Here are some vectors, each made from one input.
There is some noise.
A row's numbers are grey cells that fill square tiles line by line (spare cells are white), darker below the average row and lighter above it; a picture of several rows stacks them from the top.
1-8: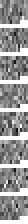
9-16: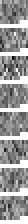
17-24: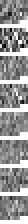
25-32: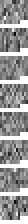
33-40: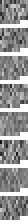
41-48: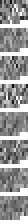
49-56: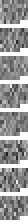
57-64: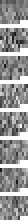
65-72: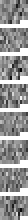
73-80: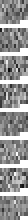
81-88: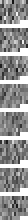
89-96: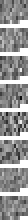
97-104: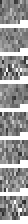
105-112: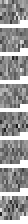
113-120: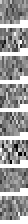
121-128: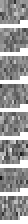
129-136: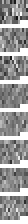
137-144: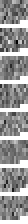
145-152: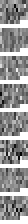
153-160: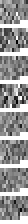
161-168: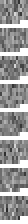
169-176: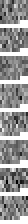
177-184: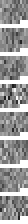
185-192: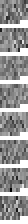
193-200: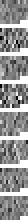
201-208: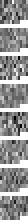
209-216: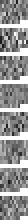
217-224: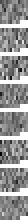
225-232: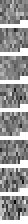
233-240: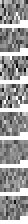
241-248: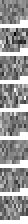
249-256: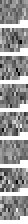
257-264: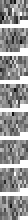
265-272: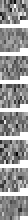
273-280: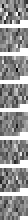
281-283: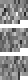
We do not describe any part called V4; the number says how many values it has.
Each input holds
either a point on a 19-point circle and four true/false values, or a value of V4.
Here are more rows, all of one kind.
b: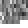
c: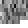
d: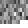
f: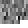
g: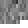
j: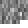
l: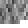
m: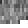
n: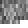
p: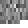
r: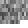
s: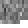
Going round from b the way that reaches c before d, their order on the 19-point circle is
b, p, f, r, s, c, n, d, l, g, j, m.
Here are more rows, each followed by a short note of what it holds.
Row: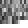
a value of V4
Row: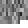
a point on a 19-point circle and four true/false values
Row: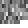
a value of V4
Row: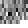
a value of V4
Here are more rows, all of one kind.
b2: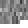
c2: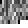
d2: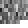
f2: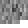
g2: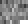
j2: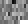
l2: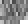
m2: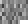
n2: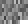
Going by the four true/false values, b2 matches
g2 and n2.
